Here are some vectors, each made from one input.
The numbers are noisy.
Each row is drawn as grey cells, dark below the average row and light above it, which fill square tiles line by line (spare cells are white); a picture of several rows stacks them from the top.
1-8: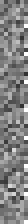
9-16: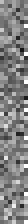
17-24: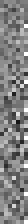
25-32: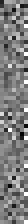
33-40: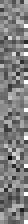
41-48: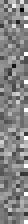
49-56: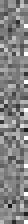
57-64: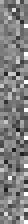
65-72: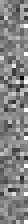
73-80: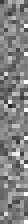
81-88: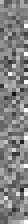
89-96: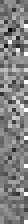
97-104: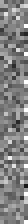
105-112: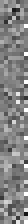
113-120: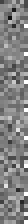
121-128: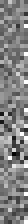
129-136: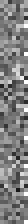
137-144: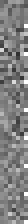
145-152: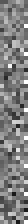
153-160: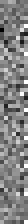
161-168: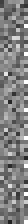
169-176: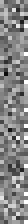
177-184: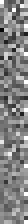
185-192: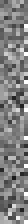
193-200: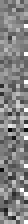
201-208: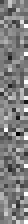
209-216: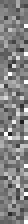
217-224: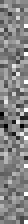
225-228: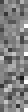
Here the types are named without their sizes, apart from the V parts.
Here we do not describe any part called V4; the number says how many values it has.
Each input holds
a value of V4, together with either a point on a circle, or a node of a tree.
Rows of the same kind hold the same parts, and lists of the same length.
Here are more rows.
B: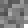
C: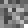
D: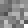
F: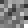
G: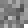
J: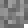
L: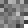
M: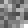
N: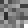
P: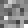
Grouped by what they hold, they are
B, C, F, M, N, P
D, G, J, L

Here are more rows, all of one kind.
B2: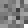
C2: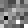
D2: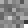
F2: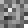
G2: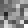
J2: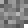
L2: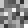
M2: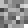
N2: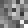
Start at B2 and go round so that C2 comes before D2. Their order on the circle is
B2, N2, L2, C2, F2, M2, J2, D2, G2.
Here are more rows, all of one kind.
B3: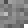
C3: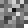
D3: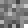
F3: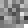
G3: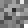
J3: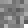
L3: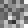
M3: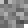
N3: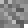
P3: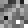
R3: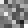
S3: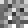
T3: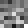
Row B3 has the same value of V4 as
C3, F3 and M3.
